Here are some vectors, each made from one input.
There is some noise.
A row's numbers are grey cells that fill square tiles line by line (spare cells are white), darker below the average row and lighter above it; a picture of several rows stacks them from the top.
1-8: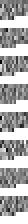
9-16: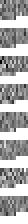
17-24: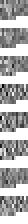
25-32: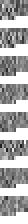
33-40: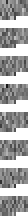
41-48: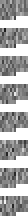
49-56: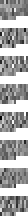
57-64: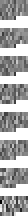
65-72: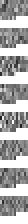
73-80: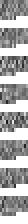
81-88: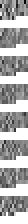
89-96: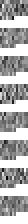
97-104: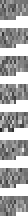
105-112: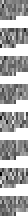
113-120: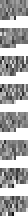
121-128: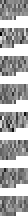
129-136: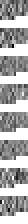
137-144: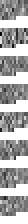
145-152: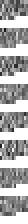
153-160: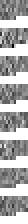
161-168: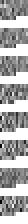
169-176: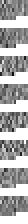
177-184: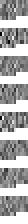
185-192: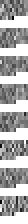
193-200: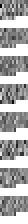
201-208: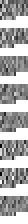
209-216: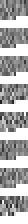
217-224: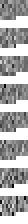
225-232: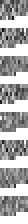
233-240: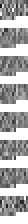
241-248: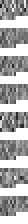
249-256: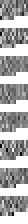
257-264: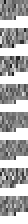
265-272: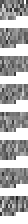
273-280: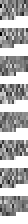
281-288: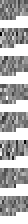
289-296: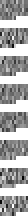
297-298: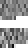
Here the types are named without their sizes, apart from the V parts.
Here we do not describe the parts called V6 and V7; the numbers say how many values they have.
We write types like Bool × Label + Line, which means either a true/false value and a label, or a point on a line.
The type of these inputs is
Bool × (Circle + V7) × Tree + Line × V6.
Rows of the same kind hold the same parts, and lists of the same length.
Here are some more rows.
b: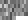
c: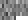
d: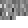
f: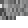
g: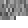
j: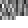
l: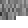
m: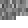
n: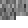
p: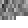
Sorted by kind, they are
b, d, f, l
c, g, m, n, p
j

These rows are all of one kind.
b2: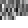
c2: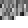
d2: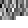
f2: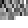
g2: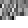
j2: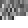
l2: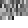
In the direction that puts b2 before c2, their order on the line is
d2, f2, l2, b2, c2, j2, g2.
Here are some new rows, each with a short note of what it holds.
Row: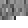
a point on a circle, a node of a tree and a true/false value
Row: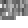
a point on a circle, a node of a tree and a true/false value
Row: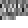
a point on a line and a value of V6
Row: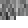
a point on a circle, a node of a tree and a true/false value
